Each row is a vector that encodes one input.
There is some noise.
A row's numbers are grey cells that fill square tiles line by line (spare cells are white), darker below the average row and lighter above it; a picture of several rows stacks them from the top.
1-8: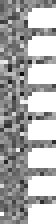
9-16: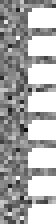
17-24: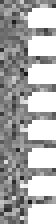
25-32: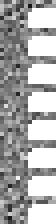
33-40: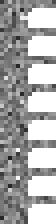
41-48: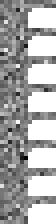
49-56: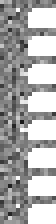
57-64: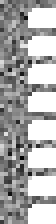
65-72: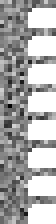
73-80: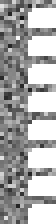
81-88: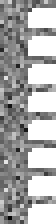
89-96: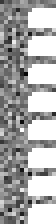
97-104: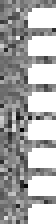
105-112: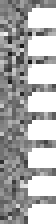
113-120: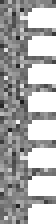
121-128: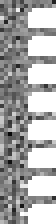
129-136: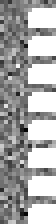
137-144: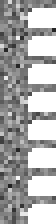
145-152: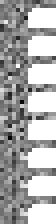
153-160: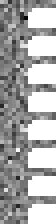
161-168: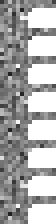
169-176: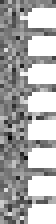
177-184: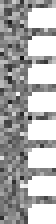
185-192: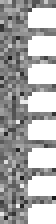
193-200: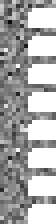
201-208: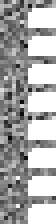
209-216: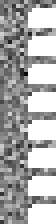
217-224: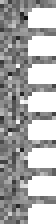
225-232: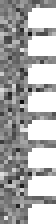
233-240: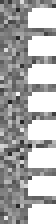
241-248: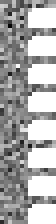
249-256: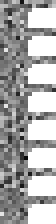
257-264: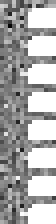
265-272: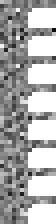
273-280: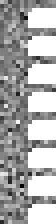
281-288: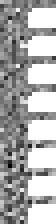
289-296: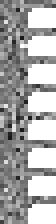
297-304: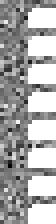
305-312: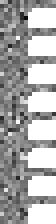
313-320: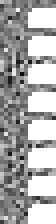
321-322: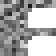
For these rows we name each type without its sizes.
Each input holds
either a point on each of two lines, or four true/false values.
